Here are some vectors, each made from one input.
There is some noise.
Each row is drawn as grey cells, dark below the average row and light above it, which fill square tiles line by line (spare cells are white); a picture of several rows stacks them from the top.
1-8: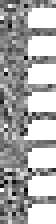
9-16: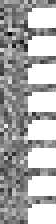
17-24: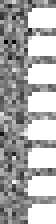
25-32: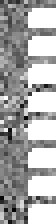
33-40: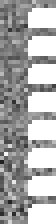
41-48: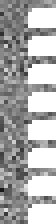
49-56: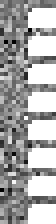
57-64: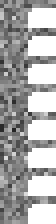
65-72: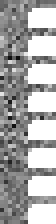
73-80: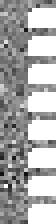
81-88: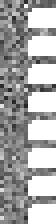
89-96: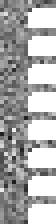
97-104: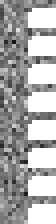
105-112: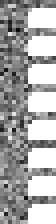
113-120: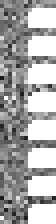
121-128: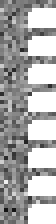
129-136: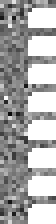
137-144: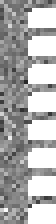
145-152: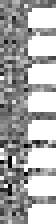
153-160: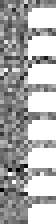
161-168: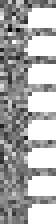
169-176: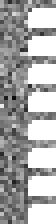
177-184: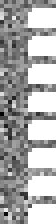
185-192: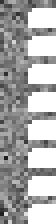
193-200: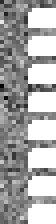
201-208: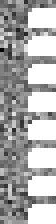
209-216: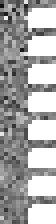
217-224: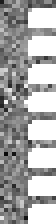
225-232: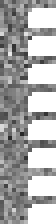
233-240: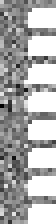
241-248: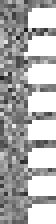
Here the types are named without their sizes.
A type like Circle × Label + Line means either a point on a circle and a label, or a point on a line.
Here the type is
Tree.
